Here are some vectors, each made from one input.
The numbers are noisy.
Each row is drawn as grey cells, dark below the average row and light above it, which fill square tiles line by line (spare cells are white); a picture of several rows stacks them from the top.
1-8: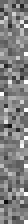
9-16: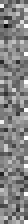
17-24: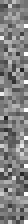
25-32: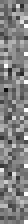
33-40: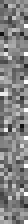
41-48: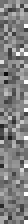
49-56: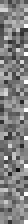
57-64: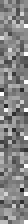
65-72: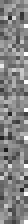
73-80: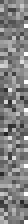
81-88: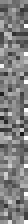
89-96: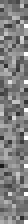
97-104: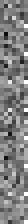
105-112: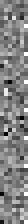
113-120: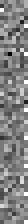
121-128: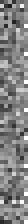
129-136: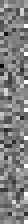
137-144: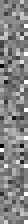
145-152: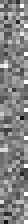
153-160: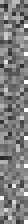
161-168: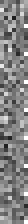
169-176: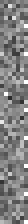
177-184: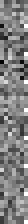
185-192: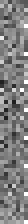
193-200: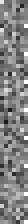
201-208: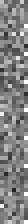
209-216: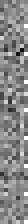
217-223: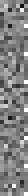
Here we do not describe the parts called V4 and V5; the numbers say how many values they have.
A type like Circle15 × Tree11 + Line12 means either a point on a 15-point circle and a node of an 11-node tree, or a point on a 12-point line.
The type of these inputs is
(Circle9 × Circle9 × V5 + V4) × Label9.
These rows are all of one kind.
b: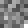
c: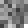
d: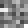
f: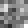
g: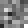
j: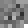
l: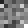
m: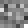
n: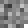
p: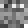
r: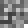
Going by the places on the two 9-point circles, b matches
c and j.
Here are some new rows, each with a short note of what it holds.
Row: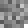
a point on each of two 9-point circles, one of 9 labels and a value of V5
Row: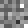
a point on each of two 9-point circles, one of 9 labels and a value of V5
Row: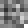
one of 9 labels and a value of V4
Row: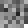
one of 9 labels and a value of V4
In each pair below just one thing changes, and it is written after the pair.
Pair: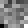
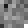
the value of V5
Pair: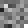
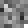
the value of V5
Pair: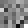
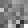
the value of V5
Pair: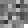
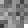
the label
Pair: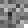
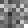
the place on one of the two 9-point circles
